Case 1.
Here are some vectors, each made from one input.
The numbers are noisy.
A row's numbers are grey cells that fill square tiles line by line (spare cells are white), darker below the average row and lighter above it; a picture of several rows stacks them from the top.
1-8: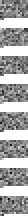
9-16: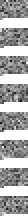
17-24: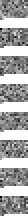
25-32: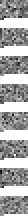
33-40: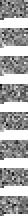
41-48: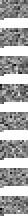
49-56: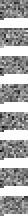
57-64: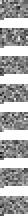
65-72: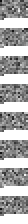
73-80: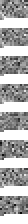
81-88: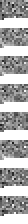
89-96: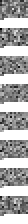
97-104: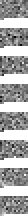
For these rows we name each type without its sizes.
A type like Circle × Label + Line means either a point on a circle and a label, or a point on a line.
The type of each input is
Circle.
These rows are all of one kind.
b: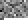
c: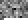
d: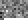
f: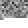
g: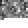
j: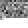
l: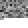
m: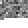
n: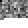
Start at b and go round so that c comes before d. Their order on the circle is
b, g, n, c, d, m, f, j, l.
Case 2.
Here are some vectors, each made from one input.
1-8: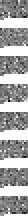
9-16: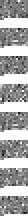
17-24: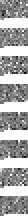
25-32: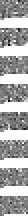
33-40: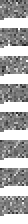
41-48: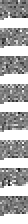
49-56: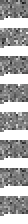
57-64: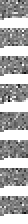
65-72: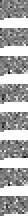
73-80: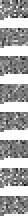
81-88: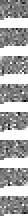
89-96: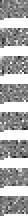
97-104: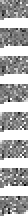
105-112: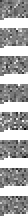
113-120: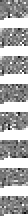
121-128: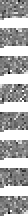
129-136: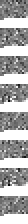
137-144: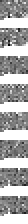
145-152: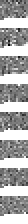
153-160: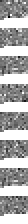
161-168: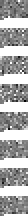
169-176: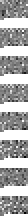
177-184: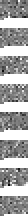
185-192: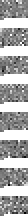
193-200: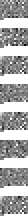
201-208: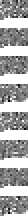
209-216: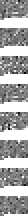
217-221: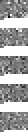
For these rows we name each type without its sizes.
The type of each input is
Line × Line.
